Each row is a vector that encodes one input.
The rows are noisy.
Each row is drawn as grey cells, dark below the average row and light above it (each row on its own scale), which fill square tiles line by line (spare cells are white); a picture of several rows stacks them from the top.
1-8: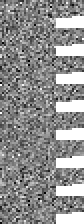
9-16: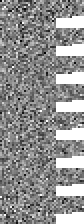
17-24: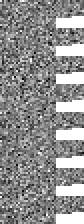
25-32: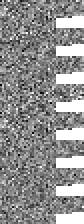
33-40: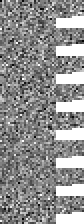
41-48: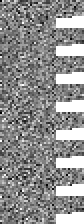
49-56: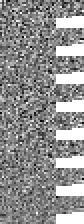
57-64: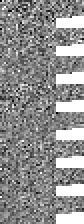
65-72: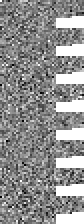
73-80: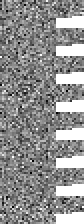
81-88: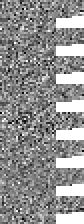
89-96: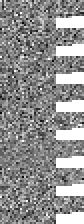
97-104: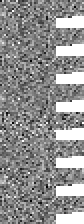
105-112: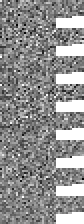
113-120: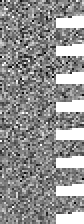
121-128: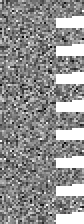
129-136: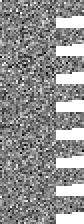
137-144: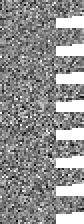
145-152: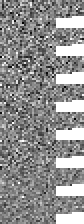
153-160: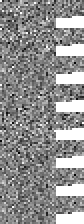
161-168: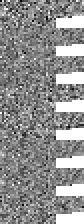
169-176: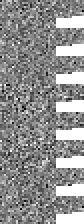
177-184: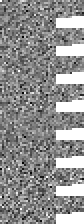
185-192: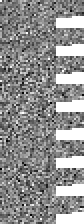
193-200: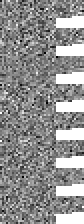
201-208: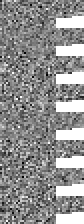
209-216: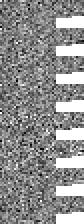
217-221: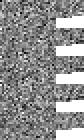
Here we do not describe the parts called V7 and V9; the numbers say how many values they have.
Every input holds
either a fixed value, or a node of a 10-node tree and a value of V7, or a true/false value and a value of V9.
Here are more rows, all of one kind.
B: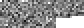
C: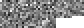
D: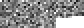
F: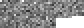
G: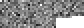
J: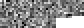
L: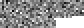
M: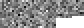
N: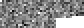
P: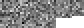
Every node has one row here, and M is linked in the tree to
J.
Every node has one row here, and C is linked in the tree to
P.
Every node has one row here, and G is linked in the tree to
D.
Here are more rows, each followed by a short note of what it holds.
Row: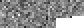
a true/false value and a value of V9
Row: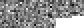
a fixed value
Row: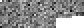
a node of a 10-node tree and a value of V7
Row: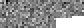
a node of a 10-node tree and a value of V7
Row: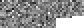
a true/false value and a value of V9
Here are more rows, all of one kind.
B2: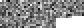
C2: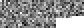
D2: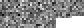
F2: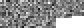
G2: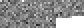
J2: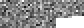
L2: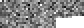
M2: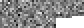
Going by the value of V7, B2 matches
F2 and J2.
